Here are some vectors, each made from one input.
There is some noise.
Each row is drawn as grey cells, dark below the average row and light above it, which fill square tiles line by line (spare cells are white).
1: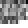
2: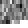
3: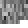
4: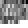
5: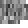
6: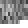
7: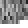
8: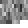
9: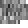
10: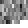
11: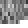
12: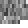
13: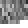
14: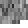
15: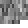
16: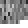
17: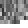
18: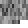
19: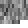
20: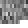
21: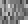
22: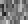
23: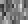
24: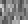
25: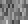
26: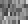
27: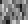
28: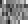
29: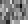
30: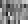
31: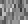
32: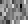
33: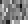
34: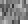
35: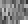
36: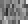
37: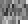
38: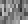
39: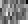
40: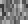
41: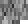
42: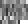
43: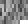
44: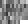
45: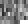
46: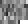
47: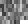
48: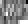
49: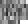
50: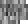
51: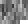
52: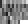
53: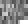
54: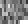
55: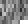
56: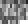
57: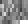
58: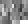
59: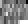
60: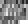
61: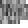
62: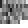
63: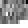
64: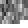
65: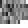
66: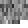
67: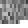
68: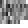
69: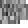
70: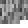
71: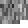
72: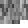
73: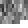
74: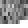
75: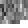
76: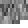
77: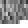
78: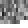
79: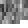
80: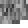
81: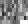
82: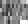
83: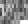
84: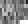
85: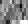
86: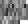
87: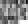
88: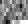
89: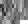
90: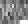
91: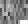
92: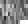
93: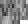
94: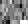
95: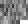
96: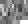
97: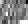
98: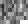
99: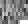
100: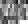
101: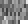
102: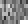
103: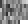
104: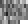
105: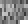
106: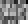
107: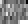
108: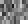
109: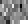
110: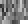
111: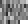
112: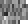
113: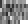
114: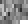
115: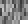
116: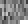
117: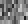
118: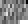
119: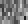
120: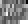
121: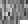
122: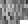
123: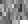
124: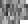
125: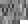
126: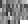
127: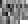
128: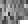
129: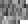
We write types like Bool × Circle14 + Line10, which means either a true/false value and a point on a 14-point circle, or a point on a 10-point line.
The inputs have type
Bool × Line8.
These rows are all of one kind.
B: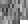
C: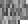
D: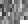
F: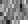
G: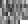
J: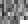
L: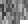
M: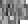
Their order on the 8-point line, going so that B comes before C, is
J, D, L, B, C, M, F, G.
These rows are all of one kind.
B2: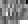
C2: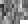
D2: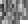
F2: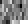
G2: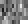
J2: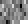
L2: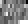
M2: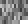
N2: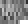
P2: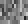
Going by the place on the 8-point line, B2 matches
C2, D2, G2 and L2.
